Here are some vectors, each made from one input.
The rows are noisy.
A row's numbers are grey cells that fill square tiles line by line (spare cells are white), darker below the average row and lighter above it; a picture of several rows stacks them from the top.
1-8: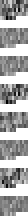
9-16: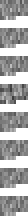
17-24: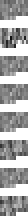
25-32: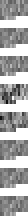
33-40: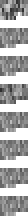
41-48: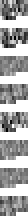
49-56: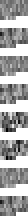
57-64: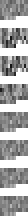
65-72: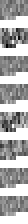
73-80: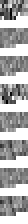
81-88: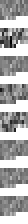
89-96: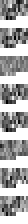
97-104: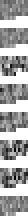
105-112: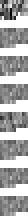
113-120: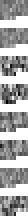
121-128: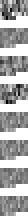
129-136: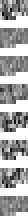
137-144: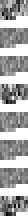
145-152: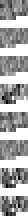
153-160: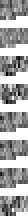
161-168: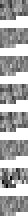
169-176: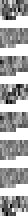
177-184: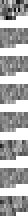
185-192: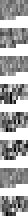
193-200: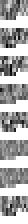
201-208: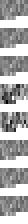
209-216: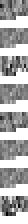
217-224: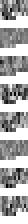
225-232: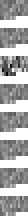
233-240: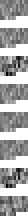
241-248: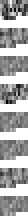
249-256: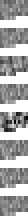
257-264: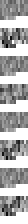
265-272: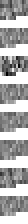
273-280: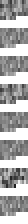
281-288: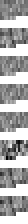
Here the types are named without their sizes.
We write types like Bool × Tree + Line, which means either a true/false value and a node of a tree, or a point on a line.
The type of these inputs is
Bool × Bool × Bool × Bool + List(Line).
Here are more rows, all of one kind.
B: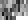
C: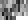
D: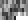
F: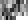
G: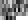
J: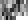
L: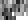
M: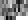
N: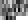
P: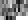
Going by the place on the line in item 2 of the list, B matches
C, M and P.
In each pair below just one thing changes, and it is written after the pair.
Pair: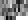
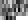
the place on the line in item 2 of the list
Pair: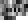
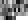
the place on the line in item 1 of the list
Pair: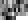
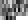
the place on the line in item 2 of the list
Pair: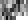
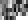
the place on the line in item 1 of the list
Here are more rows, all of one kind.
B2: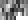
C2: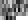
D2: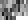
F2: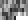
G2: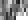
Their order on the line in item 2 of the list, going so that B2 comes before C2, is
B2, D2, C2, G2, F2.
